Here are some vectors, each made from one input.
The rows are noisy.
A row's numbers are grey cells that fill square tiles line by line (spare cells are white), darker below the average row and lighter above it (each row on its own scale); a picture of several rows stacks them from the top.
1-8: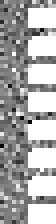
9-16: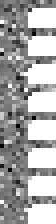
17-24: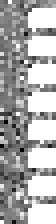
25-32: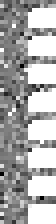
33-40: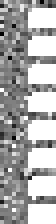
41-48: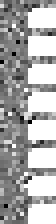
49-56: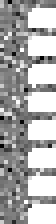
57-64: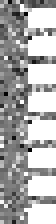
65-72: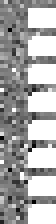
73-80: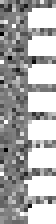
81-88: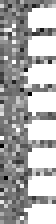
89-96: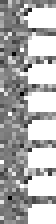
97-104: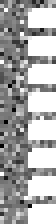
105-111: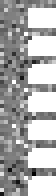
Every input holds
either a fixed value, or one of 8 labels and four true/false values.
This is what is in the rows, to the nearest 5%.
About 5% of them hold a fixed value. The rest hold one of 8 labels and four true/false values.
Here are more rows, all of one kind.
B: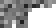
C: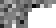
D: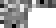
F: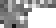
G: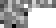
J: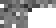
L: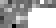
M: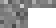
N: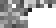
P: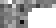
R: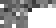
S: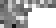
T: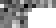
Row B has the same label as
C, J, R and T.
